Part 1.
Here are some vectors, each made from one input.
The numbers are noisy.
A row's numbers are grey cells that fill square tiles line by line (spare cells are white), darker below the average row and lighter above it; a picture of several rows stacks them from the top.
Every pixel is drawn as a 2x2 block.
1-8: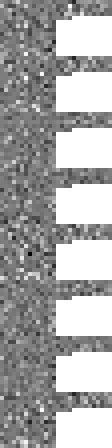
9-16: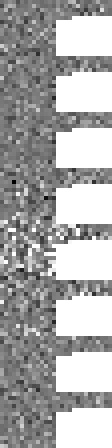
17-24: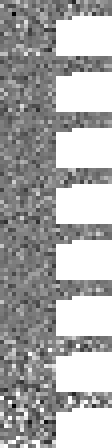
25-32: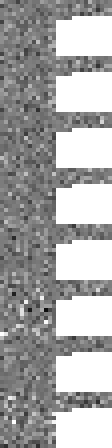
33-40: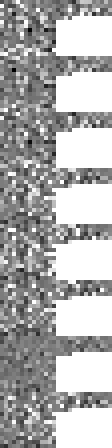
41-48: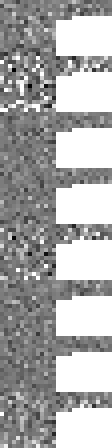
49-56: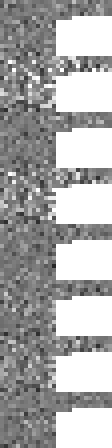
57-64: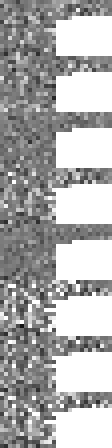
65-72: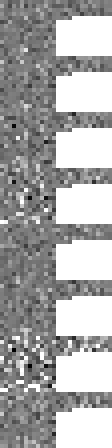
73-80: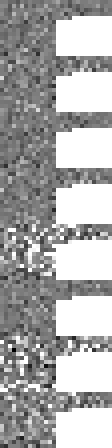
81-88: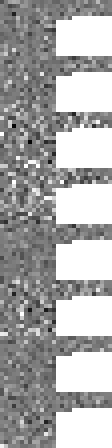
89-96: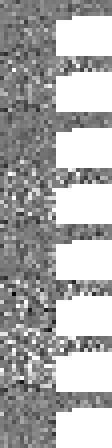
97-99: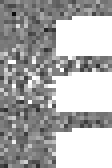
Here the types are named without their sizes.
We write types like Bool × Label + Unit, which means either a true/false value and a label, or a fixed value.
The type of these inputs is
Bool × Bool × Bool × Line.
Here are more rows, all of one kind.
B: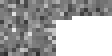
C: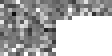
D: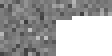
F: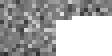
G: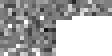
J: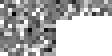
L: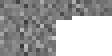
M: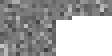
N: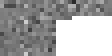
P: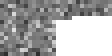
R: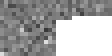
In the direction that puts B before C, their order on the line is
R, J, L, D, G, N, P, B, C, F, M.
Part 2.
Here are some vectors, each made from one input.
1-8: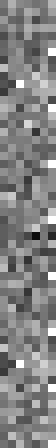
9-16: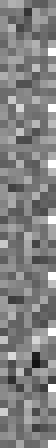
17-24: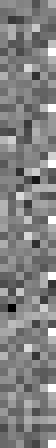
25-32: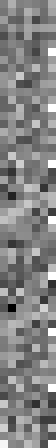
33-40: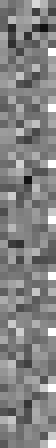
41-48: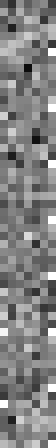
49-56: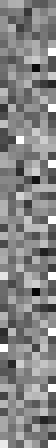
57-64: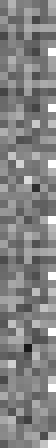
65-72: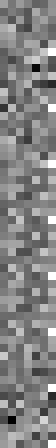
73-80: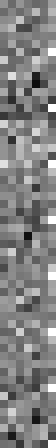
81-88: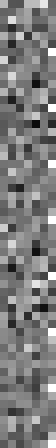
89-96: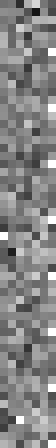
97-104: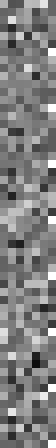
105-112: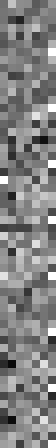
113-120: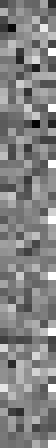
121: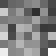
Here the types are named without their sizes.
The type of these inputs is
Bool × Bool × Bool × Bool + Line.
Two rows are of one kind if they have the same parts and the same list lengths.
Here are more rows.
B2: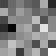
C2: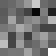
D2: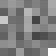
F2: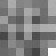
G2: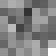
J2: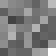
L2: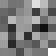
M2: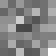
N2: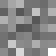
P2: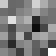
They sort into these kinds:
B2, C2, L2, P2
D2, F2, G2, J2, M2, N2

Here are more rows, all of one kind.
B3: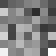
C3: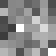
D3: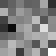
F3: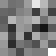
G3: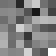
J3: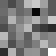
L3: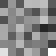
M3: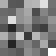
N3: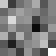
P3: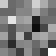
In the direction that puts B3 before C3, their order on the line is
N3, P3, M3, F3, J3, G3, L3, B3, C3, D3.
